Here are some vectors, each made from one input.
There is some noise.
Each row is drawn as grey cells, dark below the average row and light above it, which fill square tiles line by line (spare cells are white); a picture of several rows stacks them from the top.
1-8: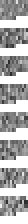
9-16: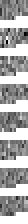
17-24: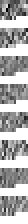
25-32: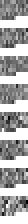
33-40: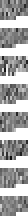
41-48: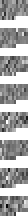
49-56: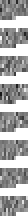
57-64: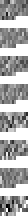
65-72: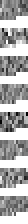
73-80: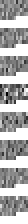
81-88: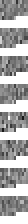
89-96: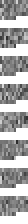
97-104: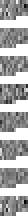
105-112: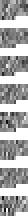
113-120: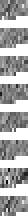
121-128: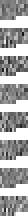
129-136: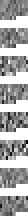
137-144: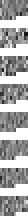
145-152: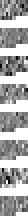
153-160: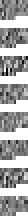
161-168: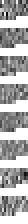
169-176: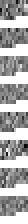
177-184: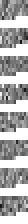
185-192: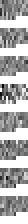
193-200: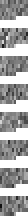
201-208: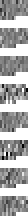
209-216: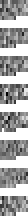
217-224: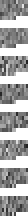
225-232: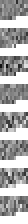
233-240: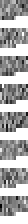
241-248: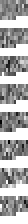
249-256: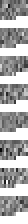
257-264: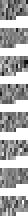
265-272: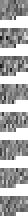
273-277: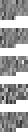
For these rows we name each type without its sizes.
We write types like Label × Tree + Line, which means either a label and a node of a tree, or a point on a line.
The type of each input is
List(Bool × Line).
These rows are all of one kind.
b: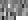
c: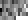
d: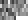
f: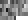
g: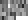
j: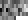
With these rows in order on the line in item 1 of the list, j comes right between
b and c.
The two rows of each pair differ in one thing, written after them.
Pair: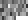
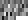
the true/false value in item 1 of the list
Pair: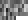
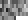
the place on the line in item 1 of the list
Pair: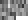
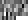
the place on the line in item 1 of the list
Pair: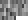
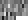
the true/false value in item 1 of the list
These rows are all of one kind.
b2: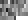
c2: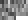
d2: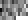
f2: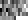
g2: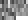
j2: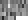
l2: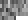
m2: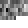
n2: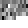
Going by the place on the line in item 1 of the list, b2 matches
g2 and j2.
